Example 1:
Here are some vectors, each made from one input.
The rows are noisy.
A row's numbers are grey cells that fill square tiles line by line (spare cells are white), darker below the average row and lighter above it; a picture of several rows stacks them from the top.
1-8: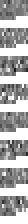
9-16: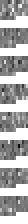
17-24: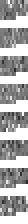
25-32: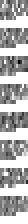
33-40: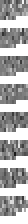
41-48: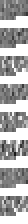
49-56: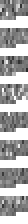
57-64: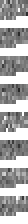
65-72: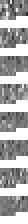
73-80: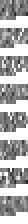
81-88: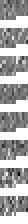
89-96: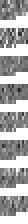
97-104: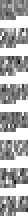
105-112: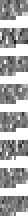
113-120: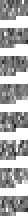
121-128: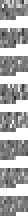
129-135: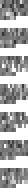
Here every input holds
a point on a 7-point line and five true/false values.
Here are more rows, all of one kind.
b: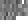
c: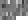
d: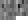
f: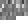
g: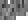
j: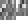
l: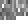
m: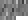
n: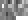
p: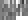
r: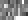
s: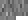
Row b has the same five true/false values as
l and s.
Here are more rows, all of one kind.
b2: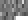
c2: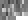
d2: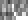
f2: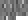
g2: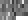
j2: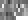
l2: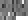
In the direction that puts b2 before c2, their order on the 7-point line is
j2, b2, f2, g2, l2, d2, c2.
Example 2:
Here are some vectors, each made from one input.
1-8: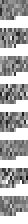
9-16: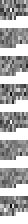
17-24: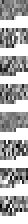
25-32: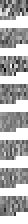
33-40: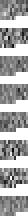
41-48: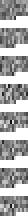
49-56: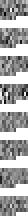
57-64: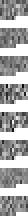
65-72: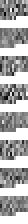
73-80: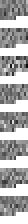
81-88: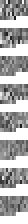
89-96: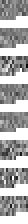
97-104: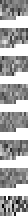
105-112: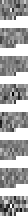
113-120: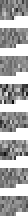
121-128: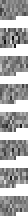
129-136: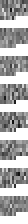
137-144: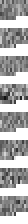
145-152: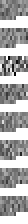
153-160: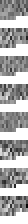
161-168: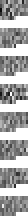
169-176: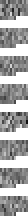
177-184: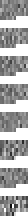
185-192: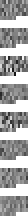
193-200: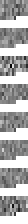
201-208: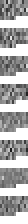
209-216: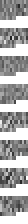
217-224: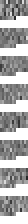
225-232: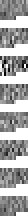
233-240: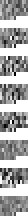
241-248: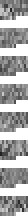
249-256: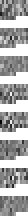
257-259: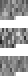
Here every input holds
a list of up to two points on an 18-point line.
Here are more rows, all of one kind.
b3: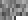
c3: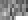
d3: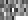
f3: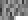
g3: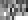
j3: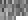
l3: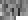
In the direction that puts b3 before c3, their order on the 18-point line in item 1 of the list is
l3, d3, b3, g3, c3, j3, f3.
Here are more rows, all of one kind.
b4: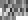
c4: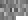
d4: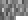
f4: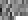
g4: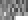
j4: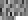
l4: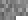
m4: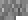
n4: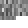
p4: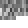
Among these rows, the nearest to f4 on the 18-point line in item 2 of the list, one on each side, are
b4 and m4.
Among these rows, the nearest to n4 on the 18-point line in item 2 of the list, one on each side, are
j4 and m4.
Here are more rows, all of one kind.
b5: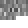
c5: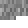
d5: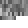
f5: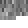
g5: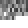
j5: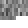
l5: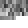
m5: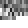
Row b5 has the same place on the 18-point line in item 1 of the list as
c5 and j5.
